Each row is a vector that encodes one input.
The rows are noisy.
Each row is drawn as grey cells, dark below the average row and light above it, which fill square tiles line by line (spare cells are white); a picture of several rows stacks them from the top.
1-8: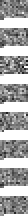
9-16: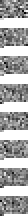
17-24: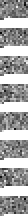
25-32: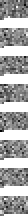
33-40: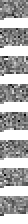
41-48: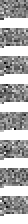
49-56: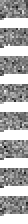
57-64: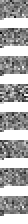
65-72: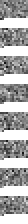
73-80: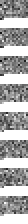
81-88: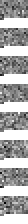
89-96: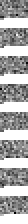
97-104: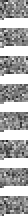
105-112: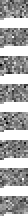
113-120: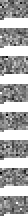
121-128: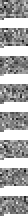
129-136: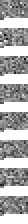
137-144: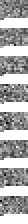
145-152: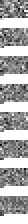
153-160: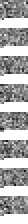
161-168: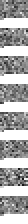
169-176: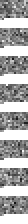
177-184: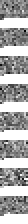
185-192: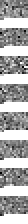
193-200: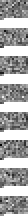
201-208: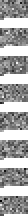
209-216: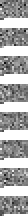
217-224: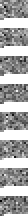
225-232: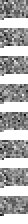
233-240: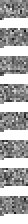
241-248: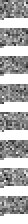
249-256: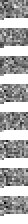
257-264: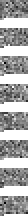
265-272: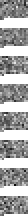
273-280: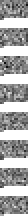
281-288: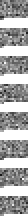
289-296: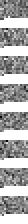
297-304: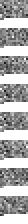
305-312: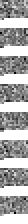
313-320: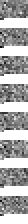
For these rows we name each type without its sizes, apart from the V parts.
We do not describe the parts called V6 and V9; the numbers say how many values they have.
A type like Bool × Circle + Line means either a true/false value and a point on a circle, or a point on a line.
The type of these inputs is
Bool × V9 + Circle × V6 + Unit.
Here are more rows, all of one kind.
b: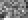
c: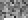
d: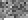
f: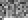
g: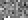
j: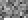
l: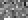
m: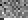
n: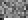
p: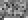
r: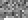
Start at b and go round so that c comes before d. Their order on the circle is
b, j, f, c, d, r, l, g, m, n, p.
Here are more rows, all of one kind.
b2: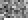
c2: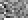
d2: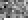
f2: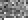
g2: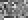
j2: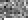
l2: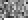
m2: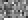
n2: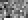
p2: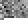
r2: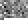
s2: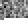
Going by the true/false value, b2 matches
c2, p2 and r2.
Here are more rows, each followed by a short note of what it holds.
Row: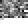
a fixed value
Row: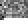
a point on a circle and a value of V6
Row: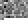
a true/false value and a value of V9
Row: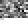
a fixed value
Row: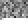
a point on a circle and a value of V6
